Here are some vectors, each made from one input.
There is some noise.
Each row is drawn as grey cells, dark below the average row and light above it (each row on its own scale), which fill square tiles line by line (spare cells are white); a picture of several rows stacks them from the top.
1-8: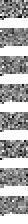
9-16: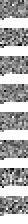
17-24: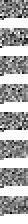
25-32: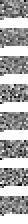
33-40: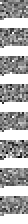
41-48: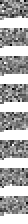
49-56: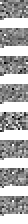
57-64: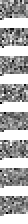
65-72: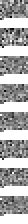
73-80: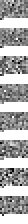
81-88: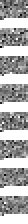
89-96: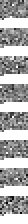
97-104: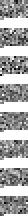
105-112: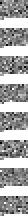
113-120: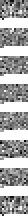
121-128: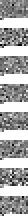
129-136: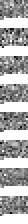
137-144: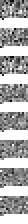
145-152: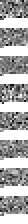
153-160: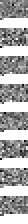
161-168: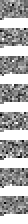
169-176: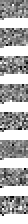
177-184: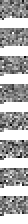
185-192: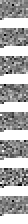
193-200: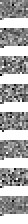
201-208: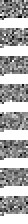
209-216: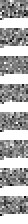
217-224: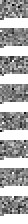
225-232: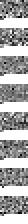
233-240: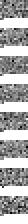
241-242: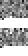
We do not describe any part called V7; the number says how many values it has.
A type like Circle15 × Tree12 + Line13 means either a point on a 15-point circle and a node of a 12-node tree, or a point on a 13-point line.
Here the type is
List2(Bool × V7).
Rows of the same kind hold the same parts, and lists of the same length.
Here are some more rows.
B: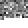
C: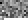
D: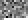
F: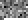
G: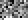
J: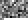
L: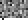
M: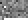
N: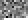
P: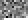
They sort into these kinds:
B, C, J, M
D, N, P
F, G, L

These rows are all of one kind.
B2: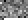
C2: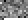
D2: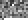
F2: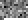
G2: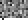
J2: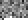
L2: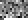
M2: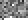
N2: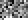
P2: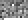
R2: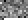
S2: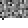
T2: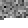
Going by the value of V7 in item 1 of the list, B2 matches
C2 and R2.
